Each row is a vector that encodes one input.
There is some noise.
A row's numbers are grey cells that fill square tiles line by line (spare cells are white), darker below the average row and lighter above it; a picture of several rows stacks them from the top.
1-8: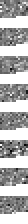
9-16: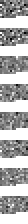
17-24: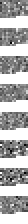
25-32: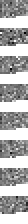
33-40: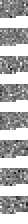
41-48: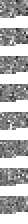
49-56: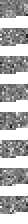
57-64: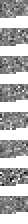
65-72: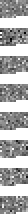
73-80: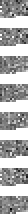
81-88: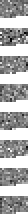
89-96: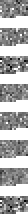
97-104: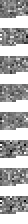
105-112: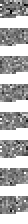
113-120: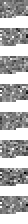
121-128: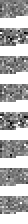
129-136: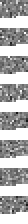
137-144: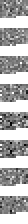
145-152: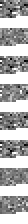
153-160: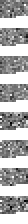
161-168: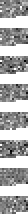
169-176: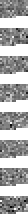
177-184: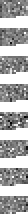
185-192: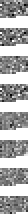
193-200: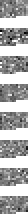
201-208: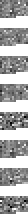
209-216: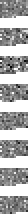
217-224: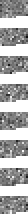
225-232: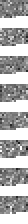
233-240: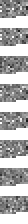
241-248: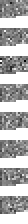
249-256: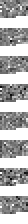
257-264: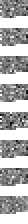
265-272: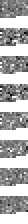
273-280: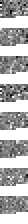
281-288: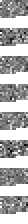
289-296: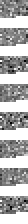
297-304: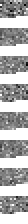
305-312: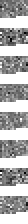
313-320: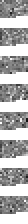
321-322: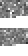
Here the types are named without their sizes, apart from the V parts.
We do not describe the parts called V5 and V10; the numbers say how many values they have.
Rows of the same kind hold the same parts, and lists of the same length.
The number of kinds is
3.
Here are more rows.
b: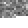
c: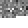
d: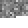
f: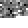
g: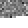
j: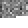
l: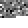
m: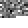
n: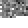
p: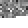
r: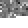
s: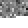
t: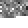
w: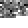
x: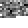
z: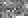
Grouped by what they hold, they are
b, d, g, j, n, s, z
c, p, r, t
f, l, m, w, x

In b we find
a true/false value, a value of V5 and a value of V10.
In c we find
a point on a line, a true/false value and a value of V5.
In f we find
a label.
